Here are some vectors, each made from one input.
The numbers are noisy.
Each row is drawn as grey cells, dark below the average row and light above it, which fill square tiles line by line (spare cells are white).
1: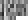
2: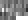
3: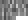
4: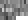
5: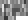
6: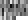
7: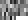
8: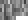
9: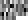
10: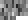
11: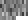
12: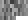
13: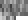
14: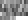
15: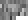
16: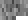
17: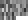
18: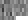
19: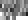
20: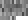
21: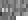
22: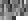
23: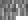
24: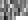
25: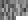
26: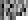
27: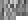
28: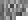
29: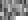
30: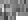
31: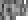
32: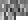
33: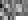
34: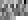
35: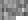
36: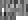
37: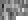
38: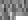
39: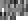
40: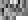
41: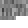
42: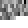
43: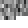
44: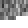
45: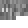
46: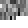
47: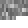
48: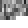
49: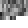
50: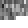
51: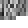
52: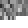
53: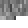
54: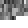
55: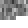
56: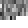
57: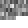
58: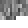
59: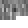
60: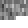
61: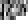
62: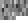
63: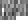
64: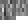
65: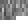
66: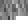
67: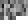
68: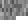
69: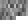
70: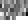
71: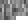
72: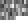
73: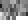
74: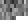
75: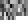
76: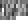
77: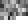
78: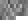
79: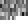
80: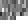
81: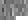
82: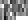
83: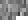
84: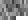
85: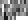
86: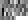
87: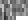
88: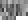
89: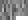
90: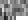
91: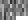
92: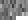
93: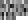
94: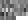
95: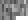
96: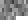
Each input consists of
either a point on a 4-point line, or a point on an 11-point line.
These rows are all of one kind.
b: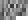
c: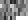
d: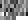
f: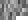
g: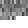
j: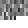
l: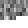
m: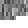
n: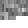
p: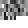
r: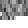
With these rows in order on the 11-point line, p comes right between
d and j.
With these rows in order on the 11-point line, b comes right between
l and r.
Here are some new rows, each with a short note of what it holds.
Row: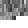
a point on an 11-point line
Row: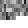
a point on a 4-point line
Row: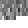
a point on an 11-point line
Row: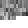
a point on an 11-point line
